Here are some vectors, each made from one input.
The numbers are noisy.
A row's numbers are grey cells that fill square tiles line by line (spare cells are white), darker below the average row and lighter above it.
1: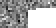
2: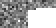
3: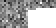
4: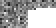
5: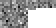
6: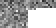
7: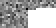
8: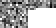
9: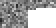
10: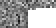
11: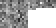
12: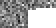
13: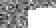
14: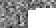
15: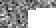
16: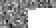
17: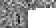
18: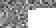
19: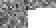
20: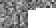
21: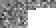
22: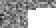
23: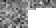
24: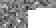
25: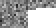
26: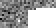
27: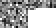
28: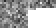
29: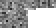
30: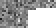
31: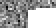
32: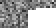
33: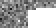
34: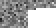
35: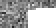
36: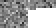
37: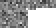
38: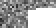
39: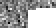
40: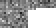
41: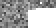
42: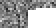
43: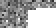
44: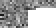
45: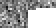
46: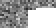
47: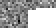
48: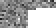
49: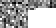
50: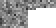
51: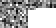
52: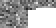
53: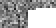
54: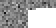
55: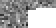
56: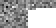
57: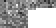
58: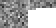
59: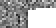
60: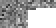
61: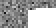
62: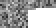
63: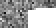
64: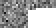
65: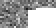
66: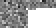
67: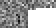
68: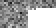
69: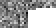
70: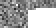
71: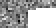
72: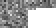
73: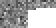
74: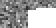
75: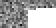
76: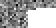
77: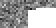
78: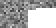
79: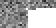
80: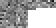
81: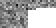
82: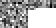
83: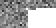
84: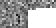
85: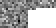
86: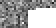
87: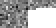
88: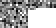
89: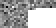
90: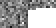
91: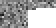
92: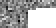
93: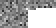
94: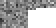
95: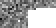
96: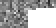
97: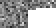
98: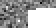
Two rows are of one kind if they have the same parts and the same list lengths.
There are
4 kinds of row.
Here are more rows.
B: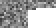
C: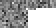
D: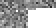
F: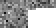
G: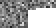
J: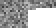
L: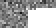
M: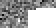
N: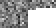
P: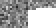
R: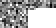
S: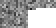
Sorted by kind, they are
B, M, P, S
C, D, F, J, L
G, N
R

